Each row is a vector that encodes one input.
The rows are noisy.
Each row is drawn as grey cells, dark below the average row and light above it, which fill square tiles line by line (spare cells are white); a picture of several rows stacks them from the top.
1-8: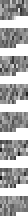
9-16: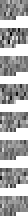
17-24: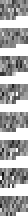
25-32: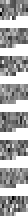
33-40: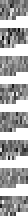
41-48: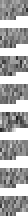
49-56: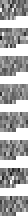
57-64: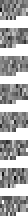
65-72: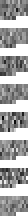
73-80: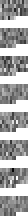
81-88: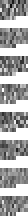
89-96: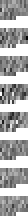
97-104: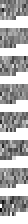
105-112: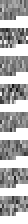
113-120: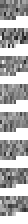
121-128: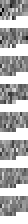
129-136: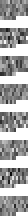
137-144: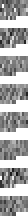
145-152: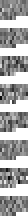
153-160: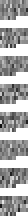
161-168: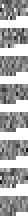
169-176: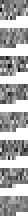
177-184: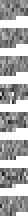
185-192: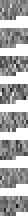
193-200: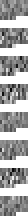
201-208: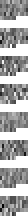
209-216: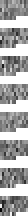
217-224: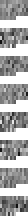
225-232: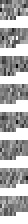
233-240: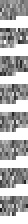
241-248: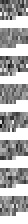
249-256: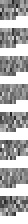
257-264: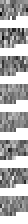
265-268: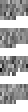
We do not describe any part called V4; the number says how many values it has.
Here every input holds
a point on each of three 5-point lines and a value of V4.
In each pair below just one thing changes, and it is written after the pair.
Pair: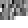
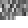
the value of V4
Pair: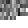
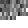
the value of V4
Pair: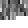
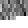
the value of V4
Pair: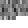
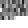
the place on one of the three 5-point lines
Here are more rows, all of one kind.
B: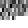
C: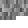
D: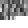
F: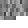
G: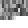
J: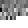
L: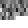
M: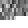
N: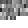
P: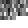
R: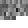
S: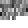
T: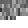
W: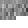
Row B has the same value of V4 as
F, L, R and S.
